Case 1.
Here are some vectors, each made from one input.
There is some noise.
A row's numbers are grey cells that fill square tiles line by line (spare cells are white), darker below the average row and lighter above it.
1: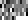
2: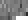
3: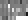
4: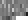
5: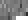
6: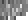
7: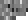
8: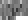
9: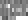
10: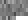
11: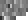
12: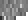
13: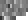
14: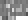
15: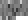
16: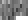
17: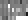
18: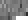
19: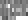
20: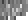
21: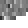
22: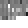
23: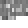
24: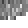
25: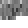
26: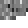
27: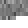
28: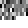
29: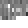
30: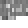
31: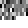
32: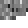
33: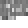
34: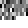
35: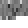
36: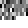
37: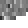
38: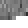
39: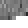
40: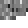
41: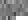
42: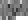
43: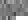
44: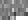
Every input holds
a list of up to two points on a 4-point line.
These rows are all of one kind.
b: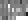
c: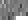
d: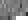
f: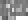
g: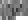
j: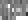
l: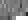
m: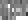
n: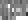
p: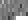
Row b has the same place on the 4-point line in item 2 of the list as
d and l.
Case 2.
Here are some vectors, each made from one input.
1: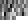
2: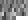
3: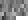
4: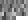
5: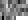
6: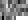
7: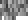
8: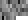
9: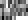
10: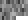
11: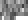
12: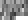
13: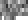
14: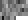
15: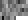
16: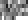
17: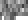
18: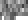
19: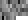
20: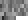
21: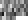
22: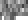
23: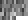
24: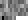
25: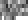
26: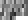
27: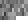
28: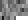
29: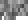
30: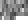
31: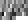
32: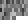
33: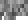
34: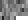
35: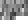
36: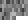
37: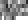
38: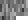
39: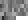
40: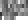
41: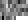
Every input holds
a point on a 5-point line and a true/false value.
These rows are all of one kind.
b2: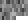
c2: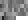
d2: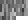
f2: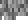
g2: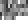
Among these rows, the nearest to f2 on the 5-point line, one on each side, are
b2 and d2.
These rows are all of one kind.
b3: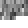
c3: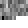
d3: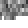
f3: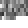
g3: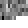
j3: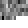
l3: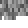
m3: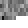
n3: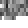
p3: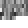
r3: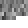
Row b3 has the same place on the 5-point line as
c3, d3, m3 and r3.
